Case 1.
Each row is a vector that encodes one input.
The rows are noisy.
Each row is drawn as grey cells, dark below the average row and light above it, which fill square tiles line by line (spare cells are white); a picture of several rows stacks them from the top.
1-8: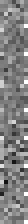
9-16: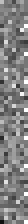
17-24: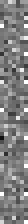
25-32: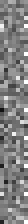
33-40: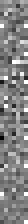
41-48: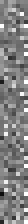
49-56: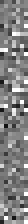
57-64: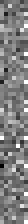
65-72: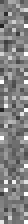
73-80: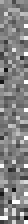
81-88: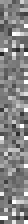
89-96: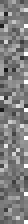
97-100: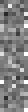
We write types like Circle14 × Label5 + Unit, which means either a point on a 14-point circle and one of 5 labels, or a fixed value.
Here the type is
Bool × Circle8 + Unit.
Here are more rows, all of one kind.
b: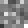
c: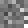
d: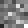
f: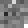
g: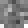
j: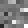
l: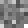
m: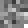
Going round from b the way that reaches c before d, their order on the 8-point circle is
b, m, g, l, c, f, j, d.
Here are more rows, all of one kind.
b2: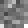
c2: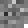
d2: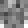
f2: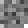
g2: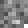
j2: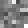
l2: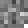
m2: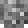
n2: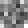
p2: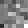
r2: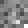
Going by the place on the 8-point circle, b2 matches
c2, d2 and j2.
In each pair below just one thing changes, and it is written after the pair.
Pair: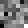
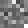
the place on the 8-point circle
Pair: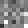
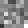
the true/false value
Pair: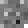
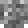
the true/false value
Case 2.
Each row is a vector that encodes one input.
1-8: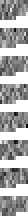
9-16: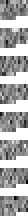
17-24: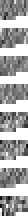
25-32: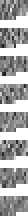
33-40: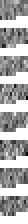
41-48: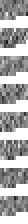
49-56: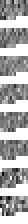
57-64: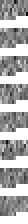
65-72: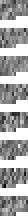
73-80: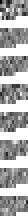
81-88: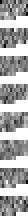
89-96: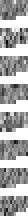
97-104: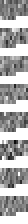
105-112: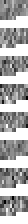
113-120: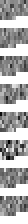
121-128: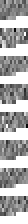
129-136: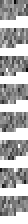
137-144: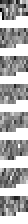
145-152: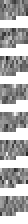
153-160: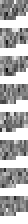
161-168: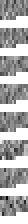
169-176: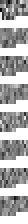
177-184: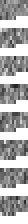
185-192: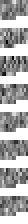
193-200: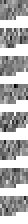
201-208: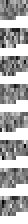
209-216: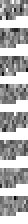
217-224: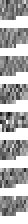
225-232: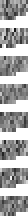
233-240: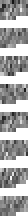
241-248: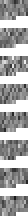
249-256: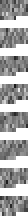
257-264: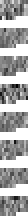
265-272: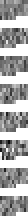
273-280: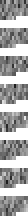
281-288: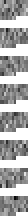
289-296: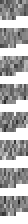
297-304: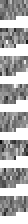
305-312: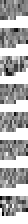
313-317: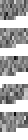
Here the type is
List2(Line6).
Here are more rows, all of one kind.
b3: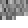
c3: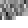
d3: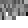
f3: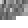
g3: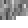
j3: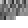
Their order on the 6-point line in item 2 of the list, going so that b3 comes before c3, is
g3, b3, c3, f3, j3, d3.
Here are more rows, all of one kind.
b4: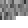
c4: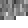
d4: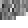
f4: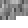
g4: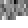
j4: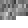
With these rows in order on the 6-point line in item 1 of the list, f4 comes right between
b4 and d4.
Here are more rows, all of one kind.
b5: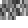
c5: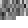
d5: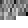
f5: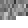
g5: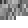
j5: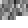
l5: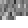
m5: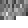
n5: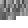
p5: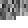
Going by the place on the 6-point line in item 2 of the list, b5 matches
c5 and n5.
